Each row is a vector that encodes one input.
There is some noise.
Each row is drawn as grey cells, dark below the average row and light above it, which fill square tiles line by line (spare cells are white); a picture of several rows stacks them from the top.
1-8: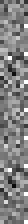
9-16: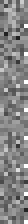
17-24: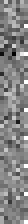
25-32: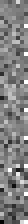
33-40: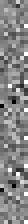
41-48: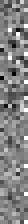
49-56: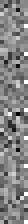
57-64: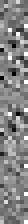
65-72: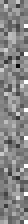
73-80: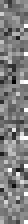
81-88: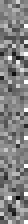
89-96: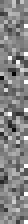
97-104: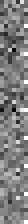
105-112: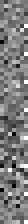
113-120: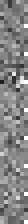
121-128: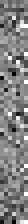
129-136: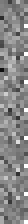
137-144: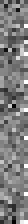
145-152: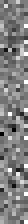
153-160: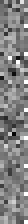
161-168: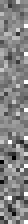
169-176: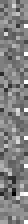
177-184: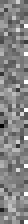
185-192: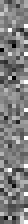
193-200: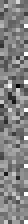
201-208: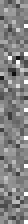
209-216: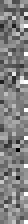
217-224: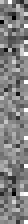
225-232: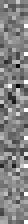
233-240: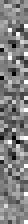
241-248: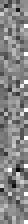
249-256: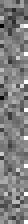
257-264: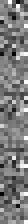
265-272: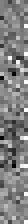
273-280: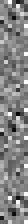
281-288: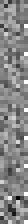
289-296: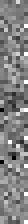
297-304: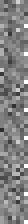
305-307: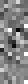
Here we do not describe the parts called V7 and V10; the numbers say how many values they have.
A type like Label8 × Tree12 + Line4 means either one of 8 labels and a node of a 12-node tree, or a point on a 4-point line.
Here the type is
Bool × Bool × Bool × (Line9 + V10) + Line8 + V7.
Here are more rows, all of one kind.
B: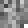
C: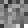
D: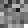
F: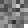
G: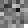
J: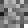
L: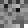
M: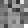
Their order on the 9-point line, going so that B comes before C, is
J, M, B, G, F, L, D, C.
